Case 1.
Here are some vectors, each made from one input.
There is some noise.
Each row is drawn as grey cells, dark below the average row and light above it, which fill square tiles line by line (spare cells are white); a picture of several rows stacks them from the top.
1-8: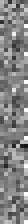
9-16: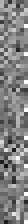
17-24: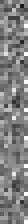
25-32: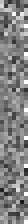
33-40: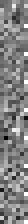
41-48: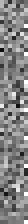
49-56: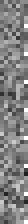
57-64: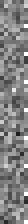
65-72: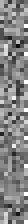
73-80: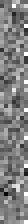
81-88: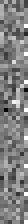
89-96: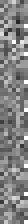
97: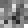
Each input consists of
a point on an 8-point line.
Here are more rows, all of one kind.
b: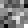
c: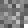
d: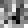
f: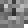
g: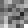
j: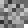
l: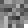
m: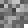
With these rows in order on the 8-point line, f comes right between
g and m.
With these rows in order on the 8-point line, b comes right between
c and j.
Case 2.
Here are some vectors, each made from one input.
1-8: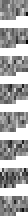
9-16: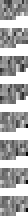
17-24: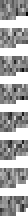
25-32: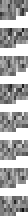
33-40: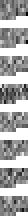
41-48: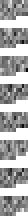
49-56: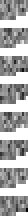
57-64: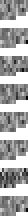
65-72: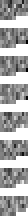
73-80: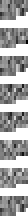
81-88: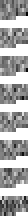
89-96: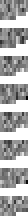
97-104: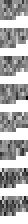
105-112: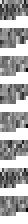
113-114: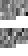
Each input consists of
either a fixed value, or three true/false values.
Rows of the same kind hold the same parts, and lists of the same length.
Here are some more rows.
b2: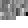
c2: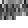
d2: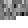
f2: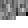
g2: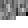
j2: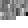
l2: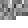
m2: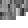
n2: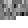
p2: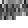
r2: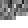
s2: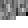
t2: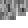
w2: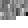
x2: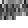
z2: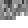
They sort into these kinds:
b2, d2, f2, g2, j2, l2, m2, n2, r2, s2, t2, w2, z2
c2, p2, x2

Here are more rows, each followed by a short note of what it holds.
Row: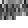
a fixed value
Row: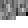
three true/false values
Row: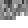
three true/false values
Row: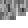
three true/false values
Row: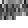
a fixed value
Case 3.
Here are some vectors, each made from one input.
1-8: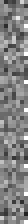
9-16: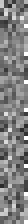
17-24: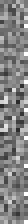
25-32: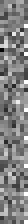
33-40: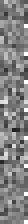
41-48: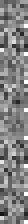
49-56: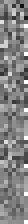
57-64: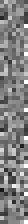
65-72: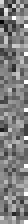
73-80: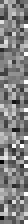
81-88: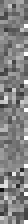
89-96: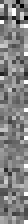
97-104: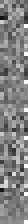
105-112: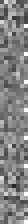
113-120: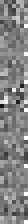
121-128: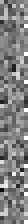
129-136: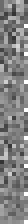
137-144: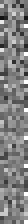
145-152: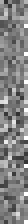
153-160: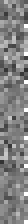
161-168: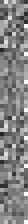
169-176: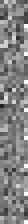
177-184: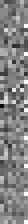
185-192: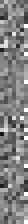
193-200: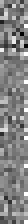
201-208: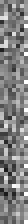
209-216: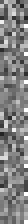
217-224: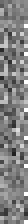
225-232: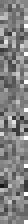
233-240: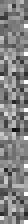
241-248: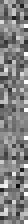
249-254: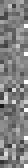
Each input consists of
a point on an 8-point line.
